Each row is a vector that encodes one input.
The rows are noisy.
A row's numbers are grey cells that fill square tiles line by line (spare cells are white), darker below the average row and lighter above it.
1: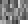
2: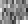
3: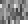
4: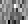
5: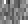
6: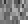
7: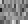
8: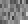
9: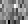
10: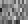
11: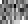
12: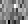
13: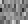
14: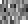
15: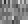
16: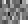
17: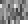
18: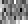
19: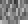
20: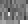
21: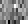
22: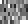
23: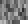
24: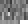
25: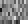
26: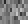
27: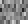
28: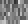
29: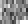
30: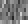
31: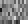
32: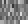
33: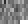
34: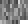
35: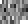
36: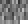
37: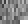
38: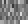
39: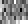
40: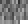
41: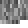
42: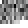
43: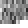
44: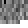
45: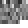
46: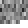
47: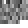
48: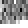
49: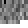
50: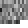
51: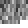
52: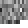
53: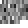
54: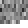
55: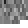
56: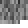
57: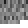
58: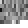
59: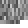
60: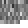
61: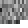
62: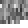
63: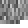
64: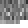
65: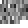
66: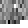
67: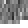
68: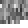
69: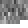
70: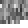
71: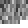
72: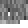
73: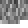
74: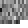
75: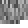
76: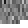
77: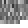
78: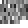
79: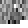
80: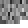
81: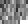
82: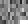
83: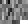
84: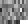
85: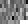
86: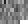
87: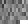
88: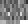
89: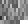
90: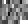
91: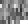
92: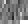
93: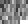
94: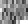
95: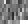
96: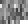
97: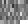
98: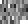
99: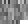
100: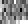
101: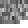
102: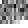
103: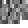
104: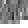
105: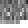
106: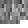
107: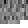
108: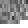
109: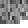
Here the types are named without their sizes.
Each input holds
either three true/false values, or a list of points on a line.
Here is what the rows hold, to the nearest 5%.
About 40% of them hold three true/false values. The rest are lists of points on a line.
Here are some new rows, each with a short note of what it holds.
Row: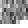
three true/false values
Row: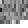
three true/false values
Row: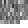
a list of one item
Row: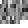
three true/false values
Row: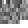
a list of two items
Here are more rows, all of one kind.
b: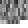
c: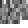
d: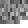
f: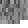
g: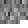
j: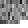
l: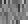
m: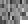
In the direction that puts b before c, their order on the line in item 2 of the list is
d, m, j, b, l, f, g, c.
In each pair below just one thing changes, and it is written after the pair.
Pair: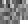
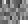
the place on the line in item 2 of the list
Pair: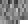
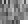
the place on the line in item 1 of the list
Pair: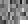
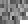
the place on the line in item 2 of the list
